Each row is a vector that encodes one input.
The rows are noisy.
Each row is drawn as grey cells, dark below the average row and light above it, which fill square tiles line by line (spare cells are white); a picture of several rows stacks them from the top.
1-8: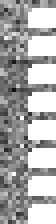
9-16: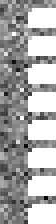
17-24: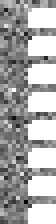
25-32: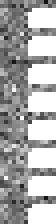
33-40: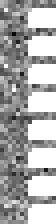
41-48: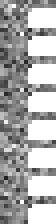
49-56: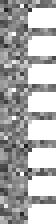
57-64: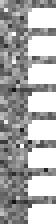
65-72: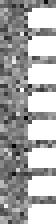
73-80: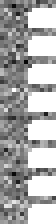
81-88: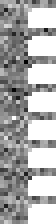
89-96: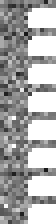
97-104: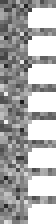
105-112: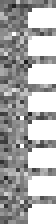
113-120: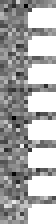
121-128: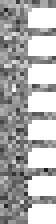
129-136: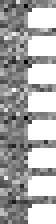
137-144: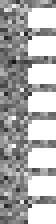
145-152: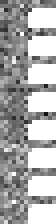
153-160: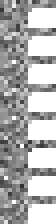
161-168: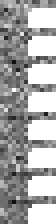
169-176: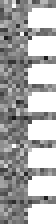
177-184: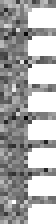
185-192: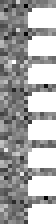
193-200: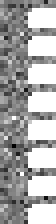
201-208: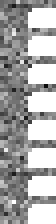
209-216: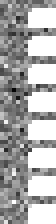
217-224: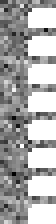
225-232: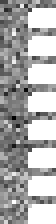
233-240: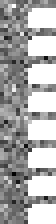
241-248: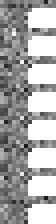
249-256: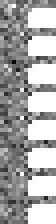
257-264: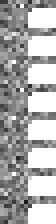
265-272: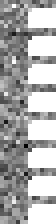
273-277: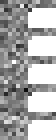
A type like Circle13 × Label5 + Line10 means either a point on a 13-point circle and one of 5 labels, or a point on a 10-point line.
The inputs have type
Label7 + Line9.
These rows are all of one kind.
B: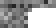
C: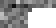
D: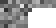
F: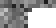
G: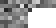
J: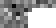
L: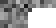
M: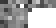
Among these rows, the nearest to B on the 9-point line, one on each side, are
C and F.
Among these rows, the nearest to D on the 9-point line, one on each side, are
G and L.
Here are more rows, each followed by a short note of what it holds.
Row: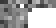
a point on a 9-point line
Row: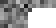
a point on a 9-point line
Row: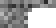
a point on a 9-point line
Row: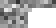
one of 7 labels
